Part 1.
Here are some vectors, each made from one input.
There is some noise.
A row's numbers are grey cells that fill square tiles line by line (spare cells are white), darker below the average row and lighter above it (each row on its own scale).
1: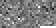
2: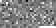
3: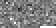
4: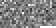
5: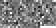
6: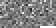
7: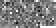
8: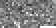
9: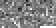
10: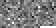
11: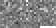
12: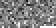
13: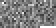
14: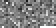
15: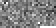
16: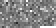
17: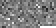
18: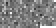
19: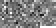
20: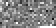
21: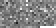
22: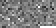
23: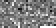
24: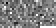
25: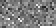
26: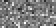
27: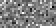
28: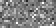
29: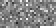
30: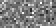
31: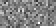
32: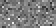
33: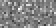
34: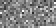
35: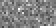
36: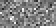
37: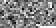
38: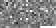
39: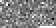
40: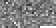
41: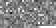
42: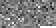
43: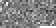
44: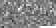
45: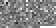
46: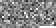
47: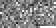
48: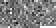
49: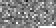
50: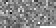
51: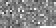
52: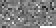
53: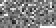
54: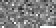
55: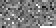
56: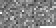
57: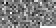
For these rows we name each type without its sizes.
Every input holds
either a fixed value, or three true/false values.
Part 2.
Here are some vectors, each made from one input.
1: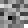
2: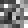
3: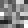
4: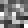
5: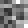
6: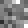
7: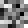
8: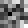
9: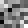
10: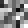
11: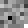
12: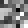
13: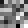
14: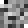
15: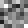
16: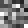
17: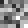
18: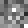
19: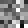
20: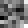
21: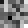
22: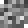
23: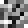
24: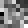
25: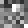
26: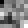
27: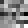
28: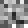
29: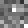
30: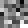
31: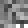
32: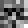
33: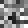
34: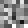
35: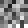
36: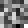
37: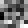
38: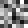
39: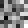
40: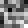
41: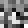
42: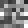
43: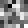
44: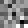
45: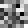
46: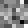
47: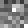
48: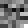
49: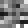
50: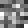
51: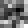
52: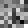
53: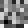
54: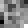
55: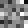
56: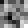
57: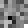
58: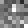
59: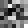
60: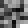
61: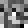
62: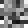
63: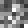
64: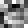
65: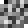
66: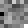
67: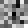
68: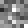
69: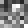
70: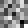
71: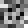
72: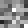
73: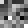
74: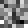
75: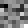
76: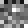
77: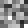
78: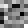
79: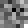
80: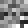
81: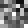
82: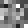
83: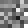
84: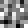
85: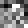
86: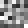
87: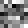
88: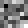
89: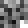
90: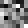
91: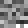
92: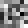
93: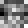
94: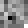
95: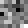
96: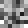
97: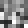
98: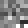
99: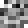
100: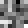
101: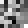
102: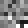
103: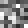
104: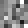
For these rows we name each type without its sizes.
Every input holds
a point on a circle.
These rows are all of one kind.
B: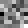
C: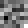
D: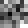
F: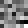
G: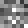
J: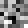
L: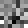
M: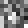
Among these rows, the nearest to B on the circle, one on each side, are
D and J.
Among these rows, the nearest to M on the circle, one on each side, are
C and G.
